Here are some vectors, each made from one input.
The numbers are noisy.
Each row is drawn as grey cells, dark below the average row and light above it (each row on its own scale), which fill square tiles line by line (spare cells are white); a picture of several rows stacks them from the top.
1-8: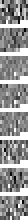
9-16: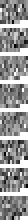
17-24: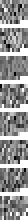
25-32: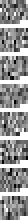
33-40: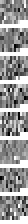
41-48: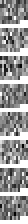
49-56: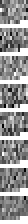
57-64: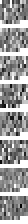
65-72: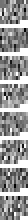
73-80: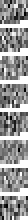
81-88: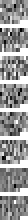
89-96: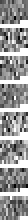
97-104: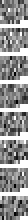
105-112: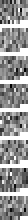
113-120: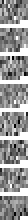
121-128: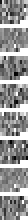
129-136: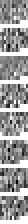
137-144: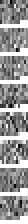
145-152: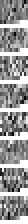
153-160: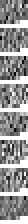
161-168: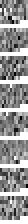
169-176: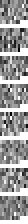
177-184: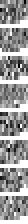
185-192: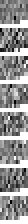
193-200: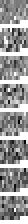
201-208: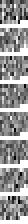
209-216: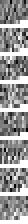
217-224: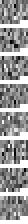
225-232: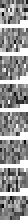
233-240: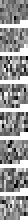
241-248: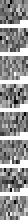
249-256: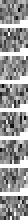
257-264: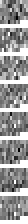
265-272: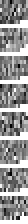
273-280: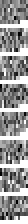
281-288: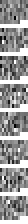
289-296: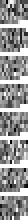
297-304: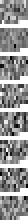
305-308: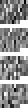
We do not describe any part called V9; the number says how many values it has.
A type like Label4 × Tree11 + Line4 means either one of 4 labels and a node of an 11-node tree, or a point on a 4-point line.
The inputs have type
(Circle5 + V9) × Line13.
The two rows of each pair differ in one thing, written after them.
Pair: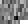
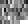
the place on the 13-point line
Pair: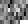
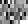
the value of V9
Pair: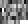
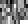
the value of V9
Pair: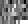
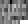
the place on the 13-point line
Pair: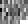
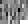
the place on the 13-point line
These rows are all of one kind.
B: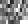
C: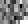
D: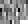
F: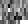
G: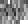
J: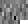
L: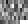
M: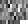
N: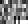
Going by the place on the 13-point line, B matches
D, G and M.
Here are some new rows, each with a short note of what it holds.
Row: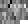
a point on a 13-point line and a value of V9
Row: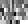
a point on a 5-point circle and a point on a 13-point line
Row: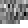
a point on a 13-point line and a value of V9
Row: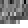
a point on a 13-point line and a value of V9
